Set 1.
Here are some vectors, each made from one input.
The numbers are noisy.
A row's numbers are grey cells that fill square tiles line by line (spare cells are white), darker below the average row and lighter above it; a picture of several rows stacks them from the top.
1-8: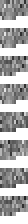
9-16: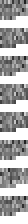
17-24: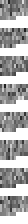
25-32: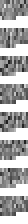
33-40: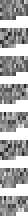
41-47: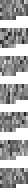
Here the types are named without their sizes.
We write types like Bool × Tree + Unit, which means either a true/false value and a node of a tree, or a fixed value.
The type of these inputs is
Label.
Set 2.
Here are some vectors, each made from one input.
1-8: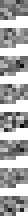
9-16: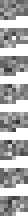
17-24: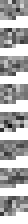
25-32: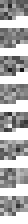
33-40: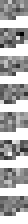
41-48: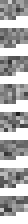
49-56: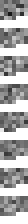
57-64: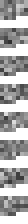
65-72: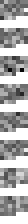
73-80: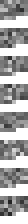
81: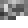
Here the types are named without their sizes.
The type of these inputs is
Tree.
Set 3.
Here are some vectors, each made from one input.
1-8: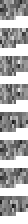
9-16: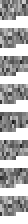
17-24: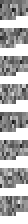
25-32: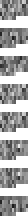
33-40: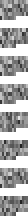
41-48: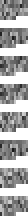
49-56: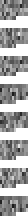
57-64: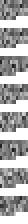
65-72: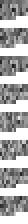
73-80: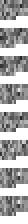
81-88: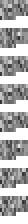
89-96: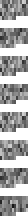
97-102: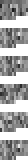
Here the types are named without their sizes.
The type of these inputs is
Label.
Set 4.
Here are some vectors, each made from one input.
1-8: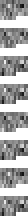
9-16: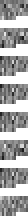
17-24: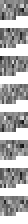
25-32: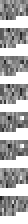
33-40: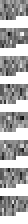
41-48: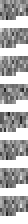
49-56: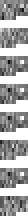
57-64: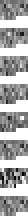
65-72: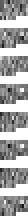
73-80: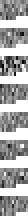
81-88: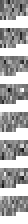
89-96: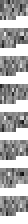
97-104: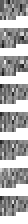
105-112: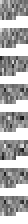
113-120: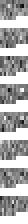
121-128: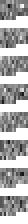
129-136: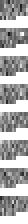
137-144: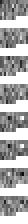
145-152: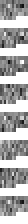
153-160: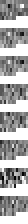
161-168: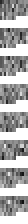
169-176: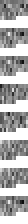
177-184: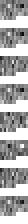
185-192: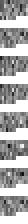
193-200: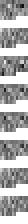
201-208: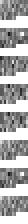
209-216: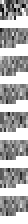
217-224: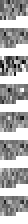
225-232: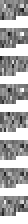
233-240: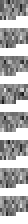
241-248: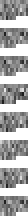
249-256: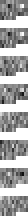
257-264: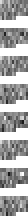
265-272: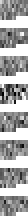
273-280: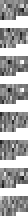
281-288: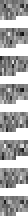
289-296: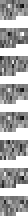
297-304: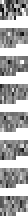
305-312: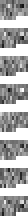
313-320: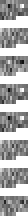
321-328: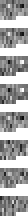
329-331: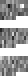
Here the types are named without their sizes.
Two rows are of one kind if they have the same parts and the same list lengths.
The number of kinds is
2.
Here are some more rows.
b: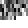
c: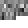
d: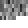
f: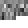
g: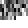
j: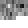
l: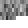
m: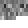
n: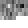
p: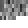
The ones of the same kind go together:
b, g
c, d, f, j, l, m, n, p

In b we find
a fixed value.
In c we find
three true/false values.
